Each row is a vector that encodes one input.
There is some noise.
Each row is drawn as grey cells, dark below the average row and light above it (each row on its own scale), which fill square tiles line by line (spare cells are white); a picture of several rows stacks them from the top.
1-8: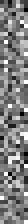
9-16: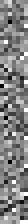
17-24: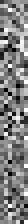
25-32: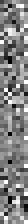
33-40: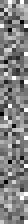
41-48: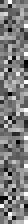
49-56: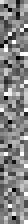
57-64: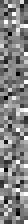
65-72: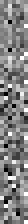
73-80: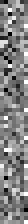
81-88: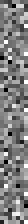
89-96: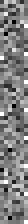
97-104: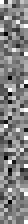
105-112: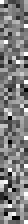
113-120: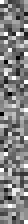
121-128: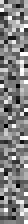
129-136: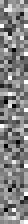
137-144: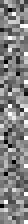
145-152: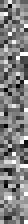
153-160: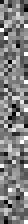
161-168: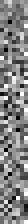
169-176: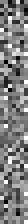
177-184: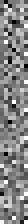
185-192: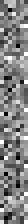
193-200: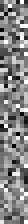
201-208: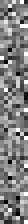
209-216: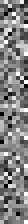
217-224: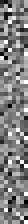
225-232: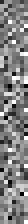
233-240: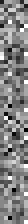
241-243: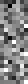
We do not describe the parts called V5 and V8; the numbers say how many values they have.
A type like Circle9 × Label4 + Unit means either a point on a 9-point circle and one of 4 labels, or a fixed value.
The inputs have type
(Bool × V8 + V5) × Circle14.
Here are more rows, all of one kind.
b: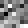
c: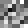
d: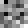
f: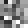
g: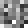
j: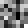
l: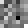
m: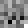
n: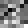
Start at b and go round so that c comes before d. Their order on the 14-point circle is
b, g, n, m, j, f, c, l, d.
